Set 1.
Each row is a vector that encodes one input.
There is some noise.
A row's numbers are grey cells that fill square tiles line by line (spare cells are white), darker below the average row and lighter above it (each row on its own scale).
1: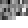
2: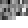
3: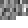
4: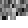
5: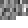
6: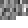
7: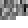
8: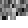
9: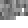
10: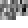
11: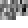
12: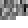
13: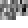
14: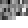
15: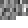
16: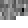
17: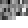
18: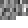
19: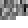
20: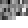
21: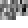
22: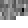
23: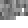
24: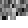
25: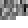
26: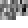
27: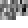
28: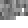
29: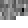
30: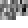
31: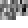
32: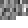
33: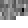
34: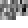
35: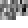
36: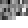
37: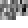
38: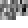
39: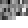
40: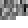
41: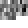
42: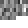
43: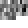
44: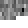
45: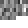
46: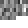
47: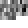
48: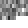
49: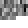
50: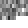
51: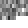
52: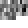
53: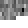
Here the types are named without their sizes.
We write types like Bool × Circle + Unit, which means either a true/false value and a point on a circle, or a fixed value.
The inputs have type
Bool × Bool × Bool.
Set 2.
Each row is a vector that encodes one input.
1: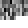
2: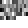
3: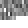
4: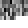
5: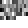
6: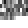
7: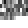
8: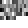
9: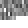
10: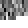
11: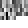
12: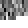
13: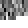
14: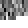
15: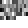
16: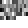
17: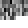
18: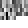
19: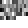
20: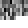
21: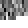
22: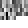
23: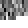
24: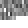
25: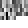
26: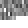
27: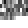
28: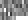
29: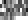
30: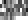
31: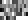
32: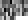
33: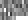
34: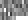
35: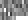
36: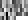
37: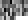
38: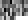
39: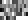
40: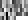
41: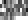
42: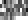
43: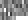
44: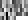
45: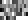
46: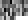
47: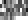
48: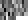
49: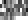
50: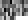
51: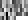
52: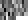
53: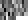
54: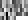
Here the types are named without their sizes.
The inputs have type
Line.
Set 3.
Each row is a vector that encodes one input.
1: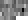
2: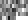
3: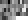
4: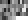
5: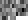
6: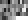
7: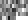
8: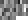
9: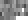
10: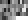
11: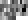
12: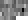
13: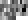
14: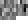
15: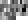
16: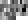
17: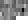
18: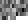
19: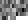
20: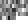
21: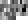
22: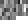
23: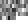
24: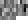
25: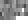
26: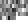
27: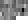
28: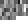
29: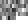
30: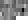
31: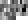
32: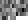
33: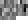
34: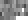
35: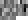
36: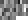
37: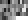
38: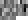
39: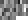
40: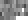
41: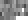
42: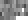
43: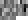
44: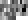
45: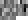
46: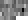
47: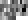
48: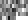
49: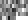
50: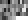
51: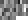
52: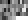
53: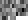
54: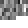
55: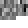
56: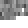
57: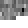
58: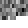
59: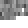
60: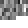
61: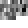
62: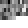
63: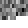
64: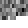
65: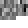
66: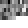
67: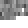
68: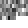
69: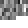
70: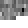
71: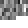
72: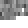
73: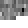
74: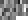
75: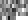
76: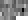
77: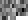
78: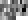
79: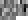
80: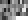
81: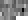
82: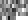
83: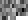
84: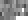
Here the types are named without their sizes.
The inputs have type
Bool × Bool × Bool.
